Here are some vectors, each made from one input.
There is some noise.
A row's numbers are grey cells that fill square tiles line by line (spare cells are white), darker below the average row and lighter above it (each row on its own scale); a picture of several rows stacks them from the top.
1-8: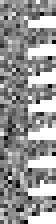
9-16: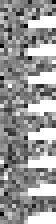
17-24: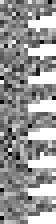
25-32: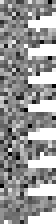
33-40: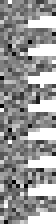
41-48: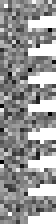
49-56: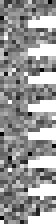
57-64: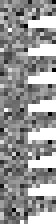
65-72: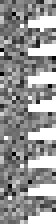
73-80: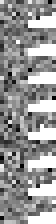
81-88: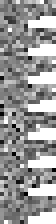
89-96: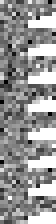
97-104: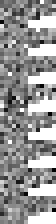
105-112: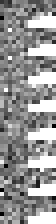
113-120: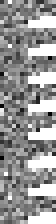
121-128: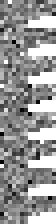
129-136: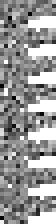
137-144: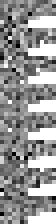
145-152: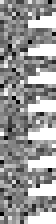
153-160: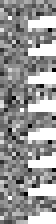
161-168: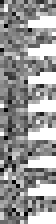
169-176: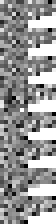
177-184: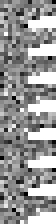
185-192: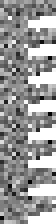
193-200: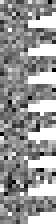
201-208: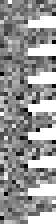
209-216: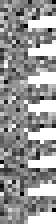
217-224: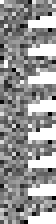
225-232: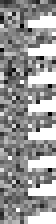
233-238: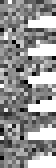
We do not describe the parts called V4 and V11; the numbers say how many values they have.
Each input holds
either a point on a 7-point line and a value of V4, or a true/false value and a value of V11.
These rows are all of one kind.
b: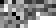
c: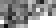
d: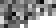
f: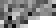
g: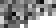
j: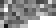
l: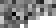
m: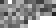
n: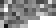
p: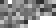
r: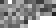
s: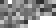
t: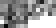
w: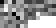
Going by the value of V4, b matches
j, n and w.
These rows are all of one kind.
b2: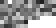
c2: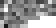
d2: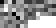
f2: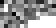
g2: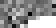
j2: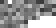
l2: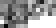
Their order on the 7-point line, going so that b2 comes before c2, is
d2, g2, j2, f2, b2, l2, c2.
